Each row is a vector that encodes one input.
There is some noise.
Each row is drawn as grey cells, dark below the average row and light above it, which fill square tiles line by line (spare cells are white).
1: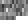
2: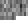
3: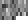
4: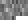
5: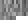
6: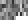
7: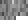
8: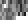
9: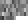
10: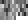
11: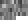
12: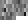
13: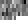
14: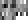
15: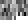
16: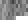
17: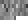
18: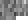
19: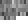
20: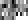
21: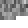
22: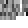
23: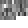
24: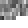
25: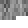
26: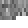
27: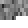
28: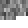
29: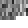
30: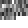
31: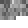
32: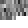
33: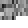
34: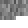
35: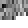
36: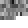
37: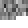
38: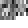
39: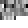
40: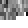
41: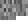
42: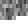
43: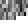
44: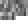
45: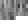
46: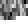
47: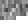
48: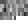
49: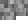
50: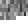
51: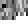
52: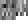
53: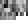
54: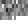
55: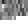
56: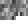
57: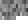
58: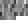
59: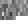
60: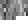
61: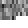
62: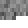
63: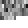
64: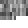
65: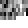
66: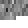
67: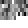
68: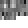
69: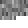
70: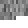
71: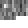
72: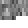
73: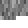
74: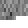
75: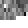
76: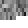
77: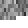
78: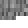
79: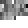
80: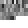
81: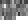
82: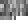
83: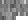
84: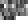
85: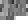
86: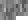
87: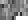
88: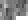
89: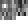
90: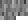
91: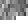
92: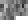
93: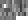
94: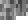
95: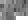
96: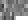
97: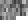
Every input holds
a true/false value, together with either a point on a 6-point line, or a point on a 7-point line.
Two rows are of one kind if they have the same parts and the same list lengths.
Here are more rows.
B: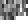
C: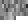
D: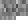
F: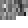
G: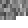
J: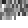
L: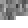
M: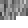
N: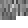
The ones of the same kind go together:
B, D, J, L, M, N
C, F, G

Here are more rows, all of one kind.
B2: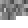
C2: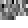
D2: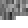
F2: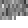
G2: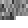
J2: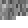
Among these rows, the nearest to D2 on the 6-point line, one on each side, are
C2 and G2.
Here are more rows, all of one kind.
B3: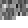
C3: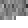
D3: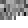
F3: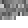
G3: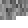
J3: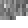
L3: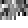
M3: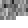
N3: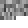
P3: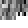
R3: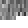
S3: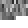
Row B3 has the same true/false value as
G3 and J3.
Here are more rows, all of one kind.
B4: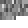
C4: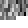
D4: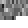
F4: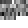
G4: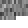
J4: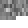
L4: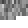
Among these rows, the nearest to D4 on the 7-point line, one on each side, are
G4 and J4.
